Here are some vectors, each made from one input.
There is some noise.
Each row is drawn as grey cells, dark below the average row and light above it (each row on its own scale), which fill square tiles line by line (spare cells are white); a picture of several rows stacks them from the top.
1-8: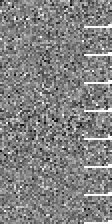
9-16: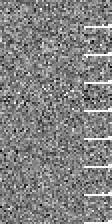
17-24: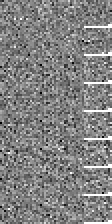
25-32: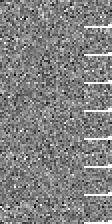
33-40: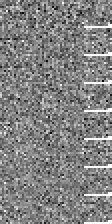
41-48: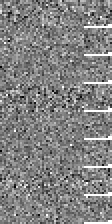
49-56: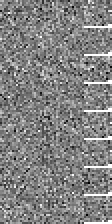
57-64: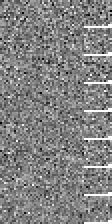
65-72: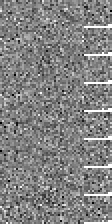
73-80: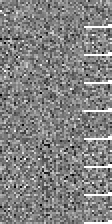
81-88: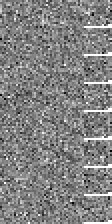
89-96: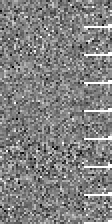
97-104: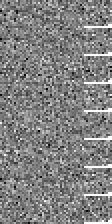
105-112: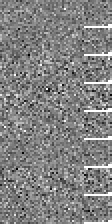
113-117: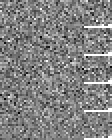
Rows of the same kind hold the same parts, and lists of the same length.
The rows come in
3 kinds.
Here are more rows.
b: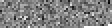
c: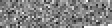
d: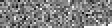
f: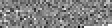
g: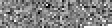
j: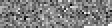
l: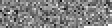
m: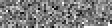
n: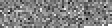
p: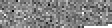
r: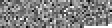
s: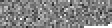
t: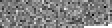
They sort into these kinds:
b, l
c, d, f, g, j, n, p, r, s, t
m

